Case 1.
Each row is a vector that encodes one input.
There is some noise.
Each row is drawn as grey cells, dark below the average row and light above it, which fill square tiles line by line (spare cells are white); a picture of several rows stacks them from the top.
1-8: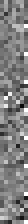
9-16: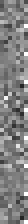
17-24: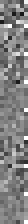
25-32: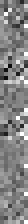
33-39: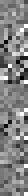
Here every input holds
one of 5 labels.
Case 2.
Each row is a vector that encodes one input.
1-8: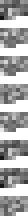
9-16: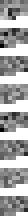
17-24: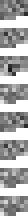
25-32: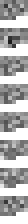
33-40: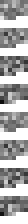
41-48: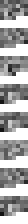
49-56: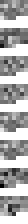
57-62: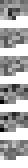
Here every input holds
three true/false values.
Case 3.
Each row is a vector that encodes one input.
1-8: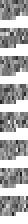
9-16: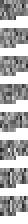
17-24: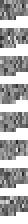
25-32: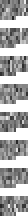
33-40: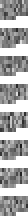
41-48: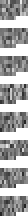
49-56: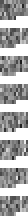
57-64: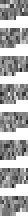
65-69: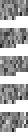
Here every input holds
a node of a 14-node tree.
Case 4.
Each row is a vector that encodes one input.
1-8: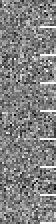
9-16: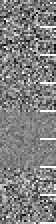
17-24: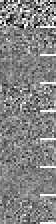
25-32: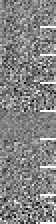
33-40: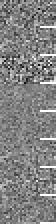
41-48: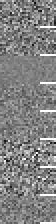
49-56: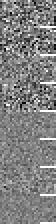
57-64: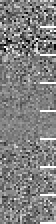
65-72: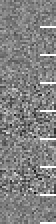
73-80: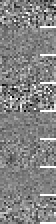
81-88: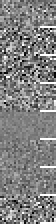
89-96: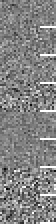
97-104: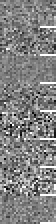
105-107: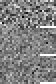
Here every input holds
a node of a 17-node tree.
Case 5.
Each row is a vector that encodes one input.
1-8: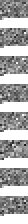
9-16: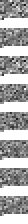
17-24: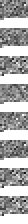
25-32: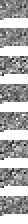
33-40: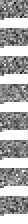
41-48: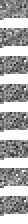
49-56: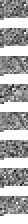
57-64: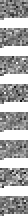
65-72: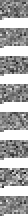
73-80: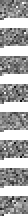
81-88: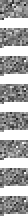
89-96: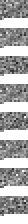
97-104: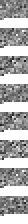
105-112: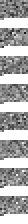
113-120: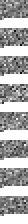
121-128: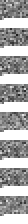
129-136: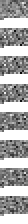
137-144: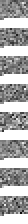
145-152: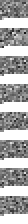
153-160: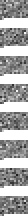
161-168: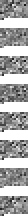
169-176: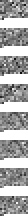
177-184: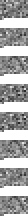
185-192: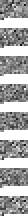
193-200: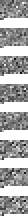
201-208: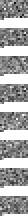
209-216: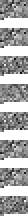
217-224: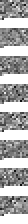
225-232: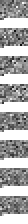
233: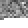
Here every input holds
a point on an 11-point line.
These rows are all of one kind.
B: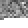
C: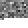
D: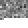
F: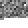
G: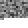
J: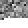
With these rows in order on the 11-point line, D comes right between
B and F.
